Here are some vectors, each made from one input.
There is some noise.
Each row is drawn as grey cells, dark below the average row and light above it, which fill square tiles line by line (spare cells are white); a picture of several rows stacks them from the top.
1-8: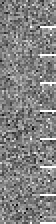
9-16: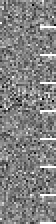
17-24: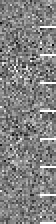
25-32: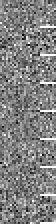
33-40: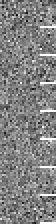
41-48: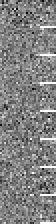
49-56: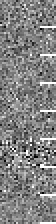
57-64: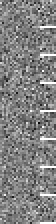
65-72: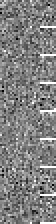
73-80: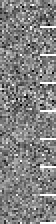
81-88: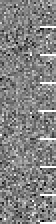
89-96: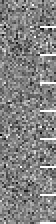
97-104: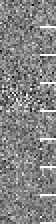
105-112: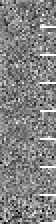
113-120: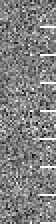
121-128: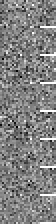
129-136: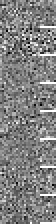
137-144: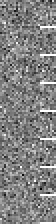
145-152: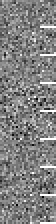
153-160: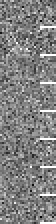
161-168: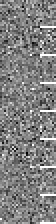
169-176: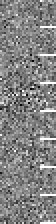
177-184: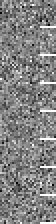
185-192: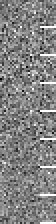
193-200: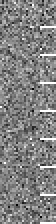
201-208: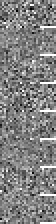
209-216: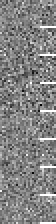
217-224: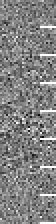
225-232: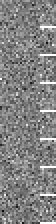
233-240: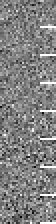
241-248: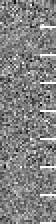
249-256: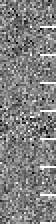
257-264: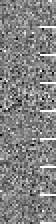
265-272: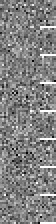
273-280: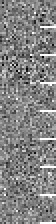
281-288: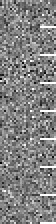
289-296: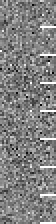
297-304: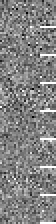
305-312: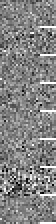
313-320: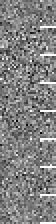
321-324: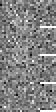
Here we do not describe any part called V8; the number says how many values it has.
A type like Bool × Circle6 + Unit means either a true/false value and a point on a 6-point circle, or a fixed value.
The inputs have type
Bool × ((Circle5 + Unit) × Label4 + V8).
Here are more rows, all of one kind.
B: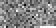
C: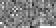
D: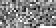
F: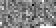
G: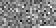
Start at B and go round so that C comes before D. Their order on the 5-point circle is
B, G, C, D, F.
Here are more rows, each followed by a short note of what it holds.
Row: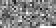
a point on a 5-point circle, one of 4 labels and a true/false value
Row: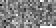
one of 4 labels and a true/false value
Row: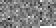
one of 4 labels and a true/false value
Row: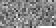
a point on a 5-point circle, one of 4 labels and a true/false value
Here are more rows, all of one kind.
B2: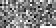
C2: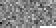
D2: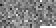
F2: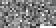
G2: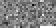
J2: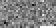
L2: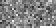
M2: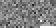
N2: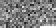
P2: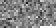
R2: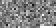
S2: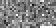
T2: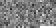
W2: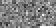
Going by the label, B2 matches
G2, J2, P2 and S2.
